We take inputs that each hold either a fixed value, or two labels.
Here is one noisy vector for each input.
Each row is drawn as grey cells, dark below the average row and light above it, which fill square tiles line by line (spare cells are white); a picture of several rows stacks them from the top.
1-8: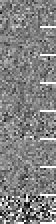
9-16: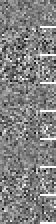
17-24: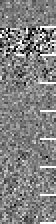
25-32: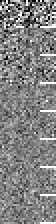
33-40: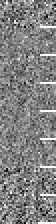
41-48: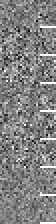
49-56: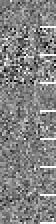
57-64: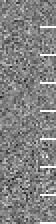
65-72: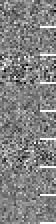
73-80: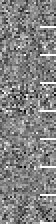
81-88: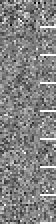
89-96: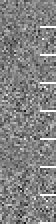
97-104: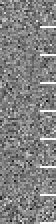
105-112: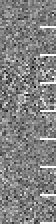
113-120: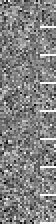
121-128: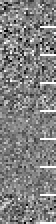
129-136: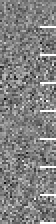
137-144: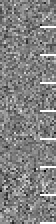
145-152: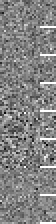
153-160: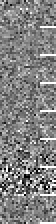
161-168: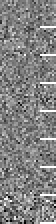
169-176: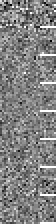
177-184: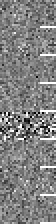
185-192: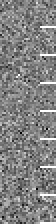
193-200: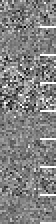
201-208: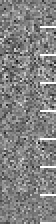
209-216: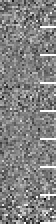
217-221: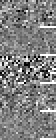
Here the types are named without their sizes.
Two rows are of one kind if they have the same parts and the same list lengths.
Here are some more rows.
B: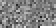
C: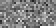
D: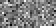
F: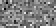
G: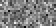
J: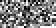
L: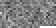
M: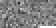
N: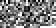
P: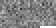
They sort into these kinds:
B, C, D, F, G, L, M, P
J, N

